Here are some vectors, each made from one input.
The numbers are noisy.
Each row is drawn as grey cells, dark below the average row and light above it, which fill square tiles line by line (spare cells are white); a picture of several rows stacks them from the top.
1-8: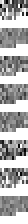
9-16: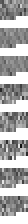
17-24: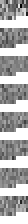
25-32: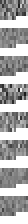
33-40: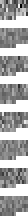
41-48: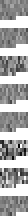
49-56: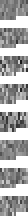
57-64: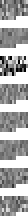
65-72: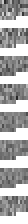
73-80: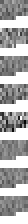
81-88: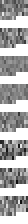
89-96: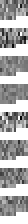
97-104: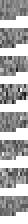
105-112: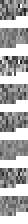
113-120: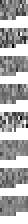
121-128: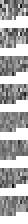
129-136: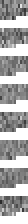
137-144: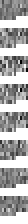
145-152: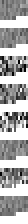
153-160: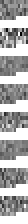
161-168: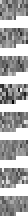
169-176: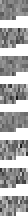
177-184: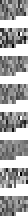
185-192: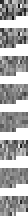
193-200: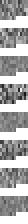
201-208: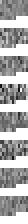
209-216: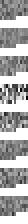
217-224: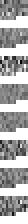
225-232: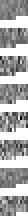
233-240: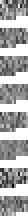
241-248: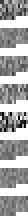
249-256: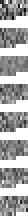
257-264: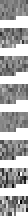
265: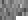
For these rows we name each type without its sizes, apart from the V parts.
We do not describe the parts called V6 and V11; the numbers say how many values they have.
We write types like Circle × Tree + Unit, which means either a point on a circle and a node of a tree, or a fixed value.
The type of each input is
(Bool × Line + V6) × Line + V11.
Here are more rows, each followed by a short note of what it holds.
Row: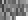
a value of V11
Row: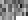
a value of V11
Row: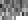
a value of V11
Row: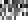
a value of V11
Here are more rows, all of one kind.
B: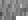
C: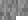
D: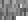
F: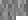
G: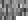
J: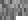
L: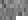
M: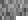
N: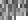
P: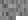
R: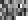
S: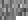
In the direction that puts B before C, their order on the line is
D, G, B, S, C, N, F, M, R, L, P, J.
